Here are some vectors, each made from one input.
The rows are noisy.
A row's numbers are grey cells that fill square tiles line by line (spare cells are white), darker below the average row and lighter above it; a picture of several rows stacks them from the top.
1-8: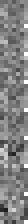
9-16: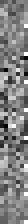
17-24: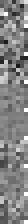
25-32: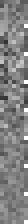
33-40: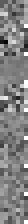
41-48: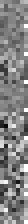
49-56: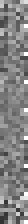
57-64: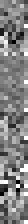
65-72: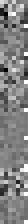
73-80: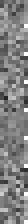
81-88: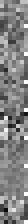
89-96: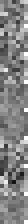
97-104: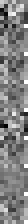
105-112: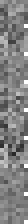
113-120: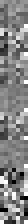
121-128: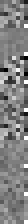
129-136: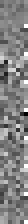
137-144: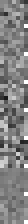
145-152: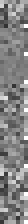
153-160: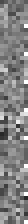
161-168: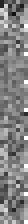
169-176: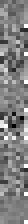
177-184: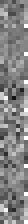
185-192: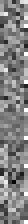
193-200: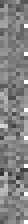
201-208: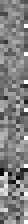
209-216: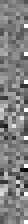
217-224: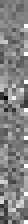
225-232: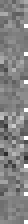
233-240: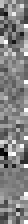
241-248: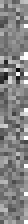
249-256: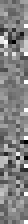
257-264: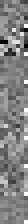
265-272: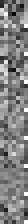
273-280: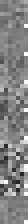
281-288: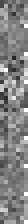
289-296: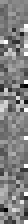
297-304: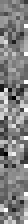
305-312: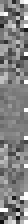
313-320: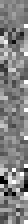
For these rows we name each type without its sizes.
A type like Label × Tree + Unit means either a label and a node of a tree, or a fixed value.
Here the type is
Bool × (Circle + Unit).
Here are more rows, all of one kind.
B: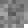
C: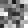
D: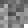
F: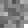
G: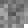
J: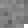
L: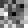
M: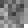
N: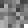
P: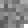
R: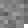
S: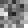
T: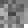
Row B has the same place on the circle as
G, J and N.
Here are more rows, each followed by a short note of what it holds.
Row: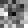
a point on a circle and a true/false value
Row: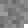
a point on a circle and a true/false value
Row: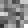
a true/false value
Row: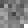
a true/false value
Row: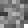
a point on a circle and a true/false value
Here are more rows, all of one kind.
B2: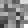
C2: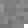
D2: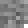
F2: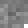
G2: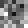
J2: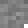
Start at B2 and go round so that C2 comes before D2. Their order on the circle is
B2, J2, G2, C2, F2, D2.
